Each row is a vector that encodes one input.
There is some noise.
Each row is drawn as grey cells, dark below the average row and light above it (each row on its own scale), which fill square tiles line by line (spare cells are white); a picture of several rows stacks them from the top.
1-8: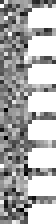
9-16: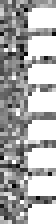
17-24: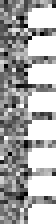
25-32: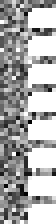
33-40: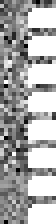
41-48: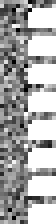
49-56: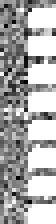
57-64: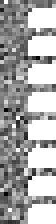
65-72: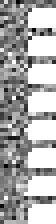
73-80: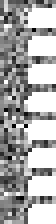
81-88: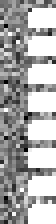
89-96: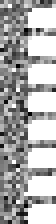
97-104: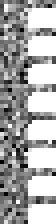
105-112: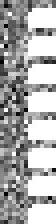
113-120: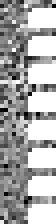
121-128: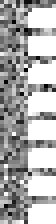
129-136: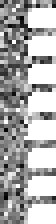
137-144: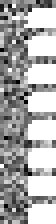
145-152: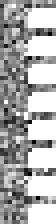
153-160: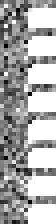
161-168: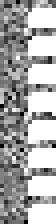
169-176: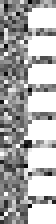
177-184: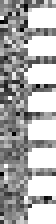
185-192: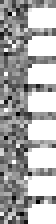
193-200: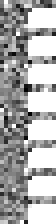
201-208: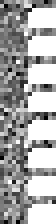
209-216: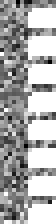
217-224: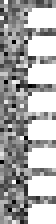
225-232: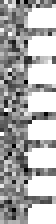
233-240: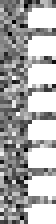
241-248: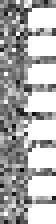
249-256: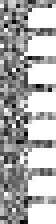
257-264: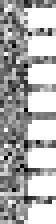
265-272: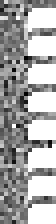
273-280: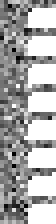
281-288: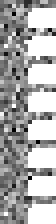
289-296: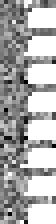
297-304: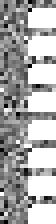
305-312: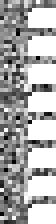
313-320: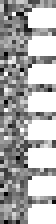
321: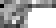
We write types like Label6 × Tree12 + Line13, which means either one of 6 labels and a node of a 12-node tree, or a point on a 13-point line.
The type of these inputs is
Circle10 × Tree8 + Tree7 + Unit.
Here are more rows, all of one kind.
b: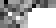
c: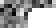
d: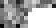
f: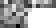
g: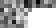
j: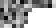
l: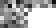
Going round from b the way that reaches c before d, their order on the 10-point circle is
b, g, l, c, j, f, d.
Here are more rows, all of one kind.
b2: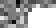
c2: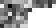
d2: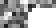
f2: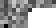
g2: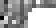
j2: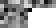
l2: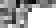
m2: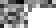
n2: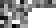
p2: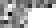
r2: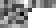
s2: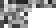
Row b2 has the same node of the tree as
l2 and s2.
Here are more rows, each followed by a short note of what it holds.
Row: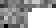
a point on a 10-point circle and a node of an 8-node tree
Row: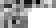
a fixed value
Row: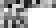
a fixed value
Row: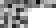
a fixed value
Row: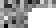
a fixed value
